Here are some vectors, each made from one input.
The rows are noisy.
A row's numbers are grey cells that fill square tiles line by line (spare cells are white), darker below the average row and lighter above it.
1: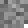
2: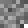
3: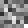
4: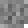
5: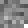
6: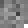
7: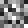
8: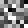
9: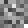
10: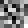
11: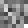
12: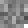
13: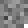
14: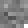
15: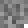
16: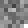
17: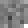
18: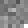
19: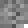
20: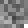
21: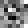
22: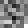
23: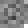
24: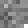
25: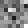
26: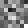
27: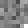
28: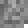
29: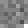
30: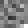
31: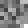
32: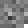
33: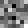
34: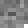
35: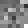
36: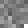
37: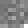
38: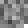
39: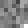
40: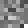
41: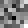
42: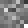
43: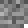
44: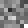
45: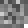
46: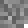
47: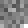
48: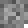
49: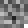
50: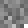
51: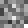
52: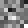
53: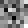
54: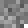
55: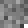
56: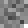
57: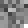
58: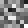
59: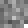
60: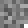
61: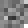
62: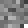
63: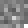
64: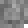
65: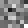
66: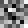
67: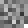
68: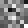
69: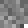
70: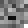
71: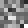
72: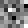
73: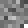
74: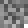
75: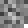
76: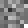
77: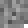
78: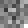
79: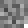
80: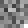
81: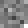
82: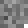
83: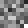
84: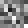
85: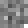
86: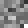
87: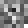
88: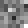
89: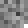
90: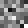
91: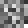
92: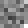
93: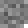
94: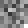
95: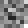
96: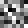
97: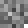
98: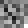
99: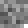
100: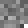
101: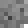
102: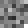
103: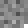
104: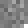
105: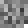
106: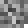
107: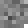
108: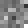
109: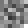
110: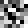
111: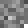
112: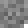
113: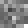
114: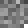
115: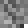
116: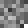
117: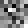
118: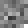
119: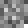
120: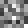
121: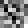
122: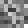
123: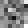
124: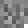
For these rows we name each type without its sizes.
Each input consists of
a node of a tree, together with either a fixed value, or three true/false values.
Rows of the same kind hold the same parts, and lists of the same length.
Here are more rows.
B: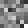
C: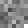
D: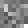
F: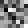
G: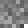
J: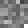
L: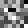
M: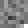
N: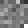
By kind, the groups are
B, G, J, L, N
C, D, F, M

